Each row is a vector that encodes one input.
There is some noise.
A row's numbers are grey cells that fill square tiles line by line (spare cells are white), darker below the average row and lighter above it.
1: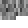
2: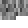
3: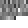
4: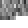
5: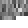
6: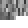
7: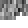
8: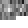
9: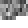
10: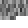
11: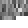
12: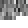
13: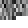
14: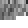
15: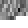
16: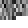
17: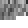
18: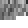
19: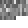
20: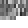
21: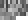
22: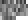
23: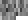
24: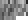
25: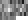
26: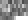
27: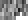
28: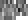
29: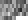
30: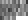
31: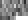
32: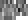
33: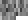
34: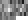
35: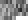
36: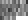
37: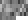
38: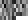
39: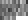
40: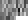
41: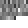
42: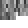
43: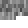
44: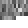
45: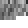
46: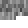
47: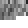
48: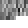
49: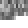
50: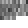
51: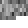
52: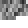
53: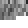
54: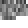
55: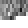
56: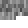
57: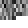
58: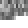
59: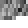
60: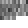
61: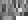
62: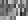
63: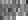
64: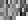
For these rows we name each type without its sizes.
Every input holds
a list of points on a line.
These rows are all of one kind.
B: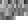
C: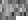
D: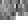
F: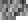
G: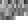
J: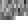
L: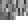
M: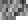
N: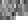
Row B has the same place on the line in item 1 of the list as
G, J and L.
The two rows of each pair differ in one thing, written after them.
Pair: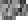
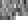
the place on the line in item 1 of the list
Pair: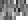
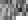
the place on the line in item 2 of the list
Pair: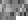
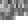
the place on the line in item 1 of the list
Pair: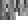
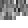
the place on the line in item 1 of the list
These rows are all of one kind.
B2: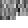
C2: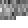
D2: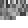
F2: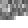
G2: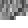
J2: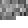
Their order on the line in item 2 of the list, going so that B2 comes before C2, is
D2, G2, B2, J2, C2, F2.
